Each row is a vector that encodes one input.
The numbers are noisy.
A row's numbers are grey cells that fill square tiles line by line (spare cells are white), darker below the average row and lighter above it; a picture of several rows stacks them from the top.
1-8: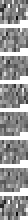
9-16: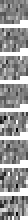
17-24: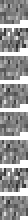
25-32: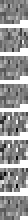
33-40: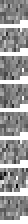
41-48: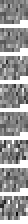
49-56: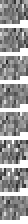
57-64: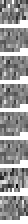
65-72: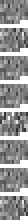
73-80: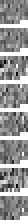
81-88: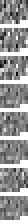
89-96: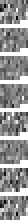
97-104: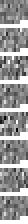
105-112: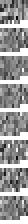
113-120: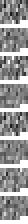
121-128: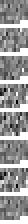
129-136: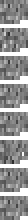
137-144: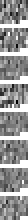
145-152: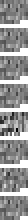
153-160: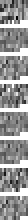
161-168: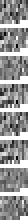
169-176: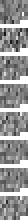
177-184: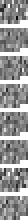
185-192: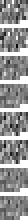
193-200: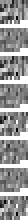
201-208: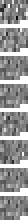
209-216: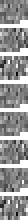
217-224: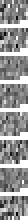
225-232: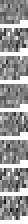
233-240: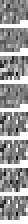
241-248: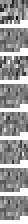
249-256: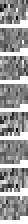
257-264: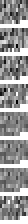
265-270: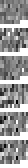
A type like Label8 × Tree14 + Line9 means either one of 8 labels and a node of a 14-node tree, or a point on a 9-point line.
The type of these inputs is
Line5 + Line6.
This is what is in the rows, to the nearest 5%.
About 35% of them hold a point on a 5-point line. The rest hold a point on a 6-point line.
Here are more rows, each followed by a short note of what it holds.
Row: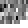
a point on a 5-point line
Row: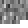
a point on a 6-point line
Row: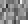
a point on a 6-point line
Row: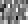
a point on a 5-point line
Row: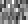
a point on a 5-point line
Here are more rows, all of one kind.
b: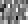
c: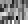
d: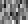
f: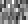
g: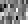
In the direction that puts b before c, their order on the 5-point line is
d, f, b, g, c.
